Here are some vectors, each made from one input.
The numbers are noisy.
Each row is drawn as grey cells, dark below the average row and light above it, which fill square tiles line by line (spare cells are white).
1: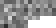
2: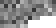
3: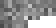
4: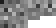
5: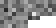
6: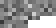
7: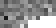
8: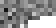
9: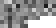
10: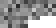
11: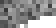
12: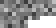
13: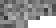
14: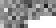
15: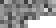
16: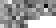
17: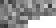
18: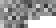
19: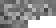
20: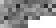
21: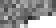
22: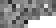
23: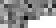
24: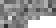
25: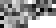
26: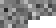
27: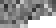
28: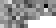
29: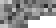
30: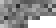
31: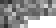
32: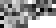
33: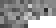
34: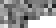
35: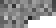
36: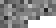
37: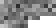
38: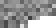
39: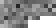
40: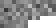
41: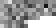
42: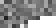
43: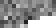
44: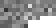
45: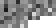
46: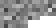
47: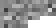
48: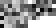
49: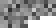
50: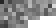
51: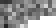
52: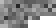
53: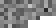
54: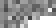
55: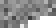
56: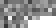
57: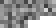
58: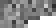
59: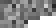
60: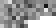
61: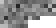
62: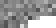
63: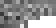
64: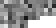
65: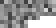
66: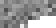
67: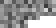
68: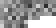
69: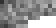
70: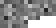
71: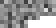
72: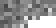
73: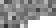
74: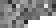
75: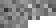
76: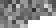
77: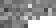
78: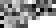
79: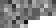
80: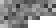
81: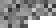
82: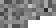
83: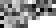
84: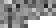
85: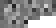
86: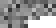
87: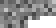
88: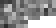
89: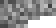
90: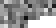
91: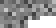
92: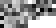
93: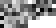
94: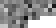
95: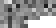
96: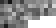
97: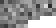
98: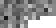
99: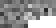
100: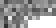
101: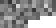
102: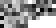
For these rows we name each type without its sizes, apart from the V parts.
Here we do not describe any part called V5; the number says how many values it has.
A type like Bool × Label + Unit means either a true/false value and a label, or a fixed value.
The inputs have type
List(Bool × V5).
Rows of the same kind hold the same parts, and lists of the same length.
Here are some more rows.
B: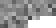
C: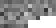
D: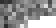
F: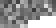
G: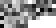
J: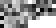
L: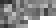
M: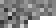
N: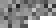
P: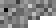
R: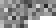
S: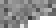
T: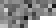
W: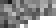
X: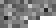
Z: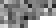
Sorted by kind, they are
B, C, D, F, L, M, P, S, W, X
G, J
N, R, T, Z

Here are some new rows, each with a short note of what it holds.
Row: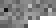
a list of two items
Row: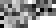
the empty list
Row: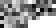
the empty list
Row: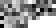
the empty list
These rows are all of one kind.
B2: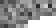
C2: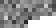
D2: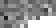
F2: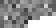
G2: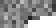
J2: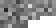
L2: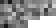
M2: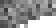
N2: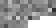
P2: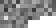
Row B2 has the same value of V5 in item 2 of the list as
C2 and F2.
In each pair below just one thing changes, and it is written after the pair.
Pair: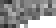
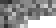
the value of V5 in item 2 of the list
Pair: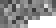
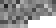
the true/false value in item 1 of the list
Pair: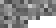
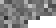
the true/false value in item 2 of the list
